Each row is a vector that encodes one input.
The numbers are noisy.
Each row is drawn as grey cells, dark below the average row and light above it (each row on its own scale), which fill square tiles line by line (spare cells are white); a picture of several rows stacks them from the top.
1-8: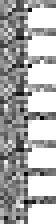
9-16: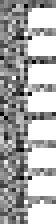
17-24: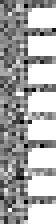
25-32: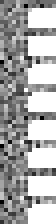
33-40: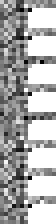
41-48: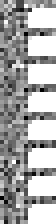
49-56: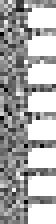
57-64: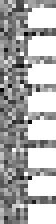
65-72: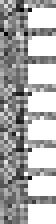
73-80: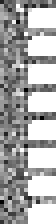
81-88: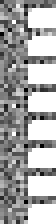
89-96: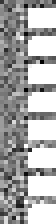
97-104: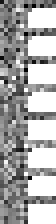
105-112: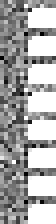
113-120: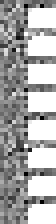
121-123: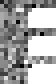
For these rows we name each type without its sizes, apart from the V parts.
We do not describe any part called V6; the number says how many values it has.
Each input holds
a list of items, each a true/false value and a value of V6.
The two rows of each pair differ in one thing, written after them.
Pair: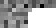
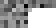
the value of V6 in item 2 of the list
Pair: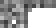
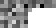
the true/false value in item 1 of the list
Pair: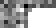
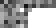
the true/false value in item 2 of the list
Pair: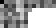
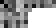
the true/false value in item 2 of the list
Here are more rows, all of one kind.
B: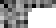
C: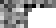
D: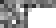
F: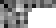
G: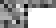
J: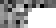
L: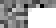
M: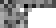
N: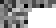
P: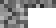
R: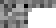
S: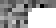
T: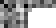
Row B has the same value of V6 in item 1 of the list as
F, N, R and T.
